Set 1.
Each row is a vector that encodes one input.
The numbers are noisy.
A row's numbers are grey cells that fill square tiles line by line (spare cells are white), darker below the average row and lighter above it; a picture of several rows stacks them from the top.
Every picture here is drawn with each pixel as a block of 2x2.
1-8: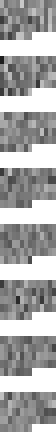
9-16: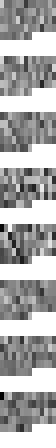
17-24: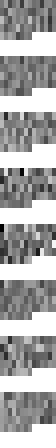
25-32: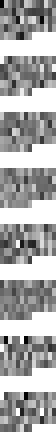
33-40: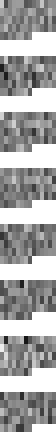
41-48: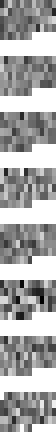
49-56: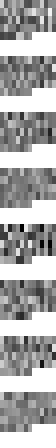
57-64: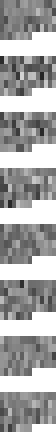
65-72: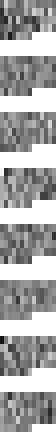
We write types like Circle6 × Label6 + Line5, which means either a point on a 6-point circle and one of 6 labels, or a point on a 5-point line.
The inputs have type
Bool × Bool × Bool × Bool.
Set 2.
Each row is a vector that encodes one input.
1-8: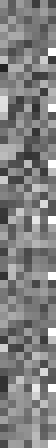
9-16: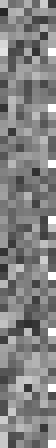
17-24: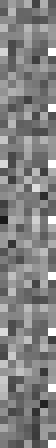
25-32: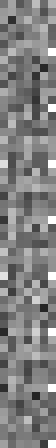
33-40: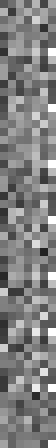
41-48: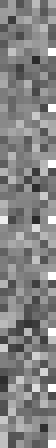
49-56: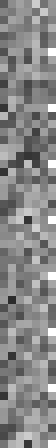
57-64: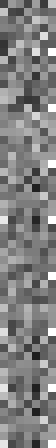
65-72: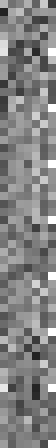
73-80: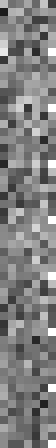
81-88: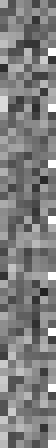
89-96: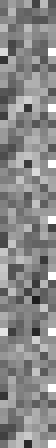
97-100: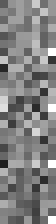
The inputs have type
Bool × Bool × Bool × Bool.
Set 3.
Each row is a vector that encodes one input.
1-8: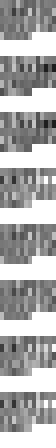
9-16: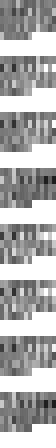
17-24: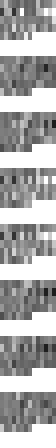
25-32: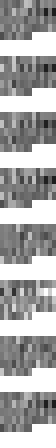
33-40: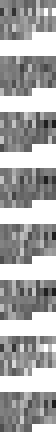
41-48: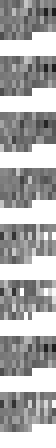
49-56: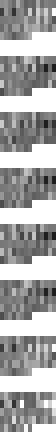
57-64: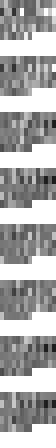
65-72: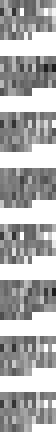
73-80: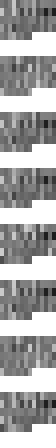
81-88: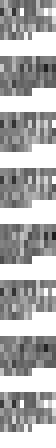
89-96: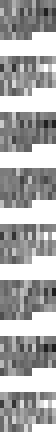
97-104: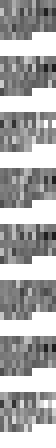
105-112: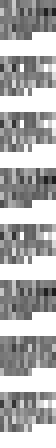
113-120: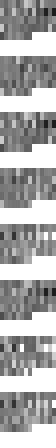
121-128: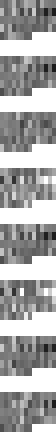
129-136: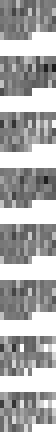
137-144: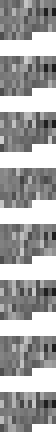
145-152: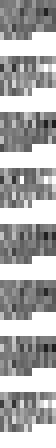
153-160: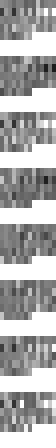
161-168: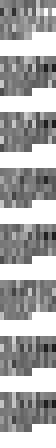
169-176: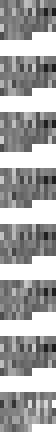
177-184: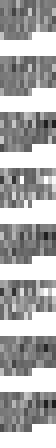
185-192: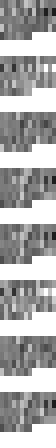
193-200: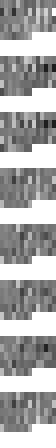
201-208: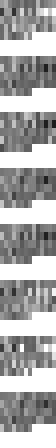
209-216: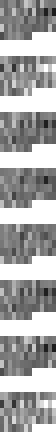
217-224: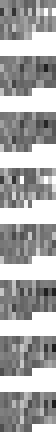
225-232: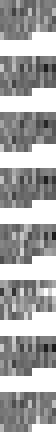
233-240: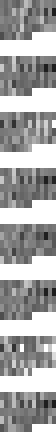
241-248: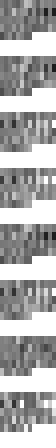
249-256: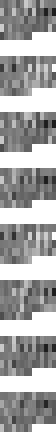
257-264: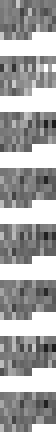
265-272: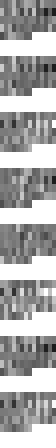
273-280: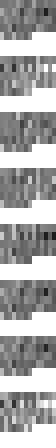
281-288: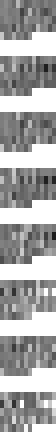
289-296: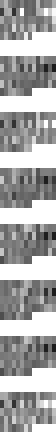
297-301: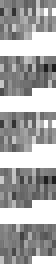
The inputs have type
Line13.
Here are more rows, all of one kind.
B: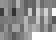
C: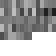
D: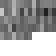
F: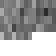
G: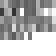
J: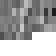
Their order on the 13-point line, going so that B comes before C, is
G, B, F, D, C, J.
